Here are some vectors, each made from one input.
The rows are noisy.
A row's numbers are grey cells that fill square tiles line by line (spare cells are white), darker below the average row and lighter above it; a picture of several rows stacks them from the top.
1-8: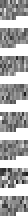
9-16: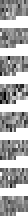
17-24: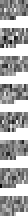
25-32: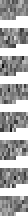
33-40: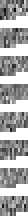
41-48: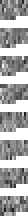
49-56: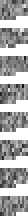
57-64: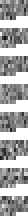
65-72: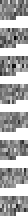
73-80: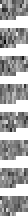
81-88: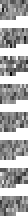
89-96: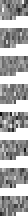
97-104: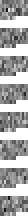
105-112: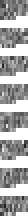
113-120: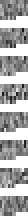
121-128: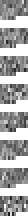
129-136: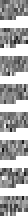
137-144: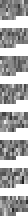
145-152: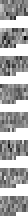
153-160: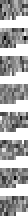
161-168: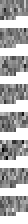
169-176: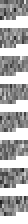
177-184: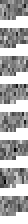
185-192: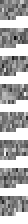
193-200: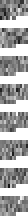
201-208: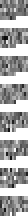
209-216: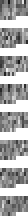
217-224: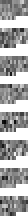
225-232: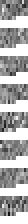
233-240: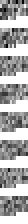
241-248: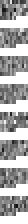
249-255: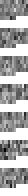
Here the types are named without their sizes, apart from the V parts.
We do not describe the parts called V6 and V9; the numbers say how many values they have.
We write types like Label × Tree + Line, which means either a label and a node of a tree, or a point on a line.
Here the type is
Label × Label + (Tree + V6) × V9.
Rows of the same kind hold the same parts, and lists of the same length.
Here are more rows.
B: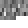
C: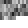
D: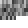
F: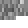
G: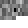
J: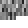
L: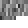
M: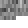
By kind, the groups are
B, D, J
C, G, L
F, M

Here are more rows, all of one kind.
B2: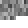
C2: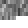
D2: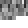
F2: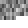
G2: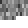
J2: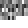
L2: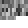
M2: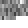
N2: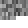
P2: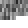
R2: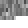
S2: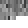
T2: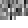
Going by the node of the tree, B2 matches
D2, G2, R2 and T2.
